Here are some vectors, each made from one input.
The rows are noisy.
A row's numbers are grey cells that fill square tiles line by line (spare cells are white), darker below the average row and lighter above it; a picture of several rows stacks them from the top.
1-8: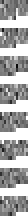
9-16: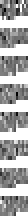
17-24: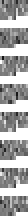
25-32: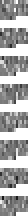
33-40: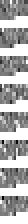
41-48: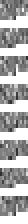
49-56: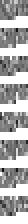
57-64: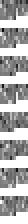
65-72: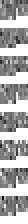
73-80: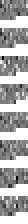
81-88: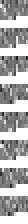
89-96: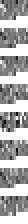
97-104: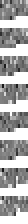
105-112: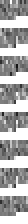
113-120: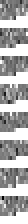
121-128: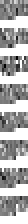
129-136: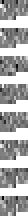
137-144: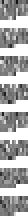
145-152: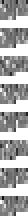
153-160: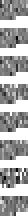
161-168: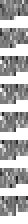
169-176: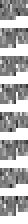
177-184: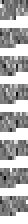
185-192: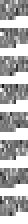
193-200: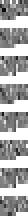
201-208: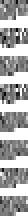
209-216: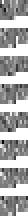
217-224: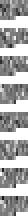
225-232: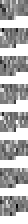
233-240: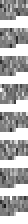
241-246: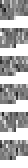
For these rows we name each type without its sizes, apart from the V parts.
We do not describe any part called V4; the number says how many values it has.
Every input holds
a list of items, each a true/false value and a value of V4.
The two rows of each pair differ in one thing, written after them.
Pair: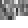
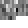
the value of V4 in item 2 of the list
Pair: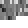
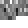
the value of V4 in item 1 of the list
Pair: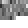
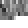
the true/false value in item 2 of the list
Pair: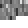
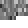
the value of V4 in item 1 of the list
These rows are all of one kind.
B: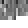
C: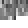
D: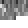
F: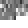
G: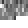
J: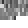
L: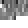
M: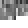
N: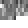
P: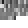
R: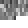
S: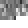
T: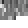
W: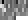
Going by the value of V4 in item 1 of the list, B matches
D, L, T and W.
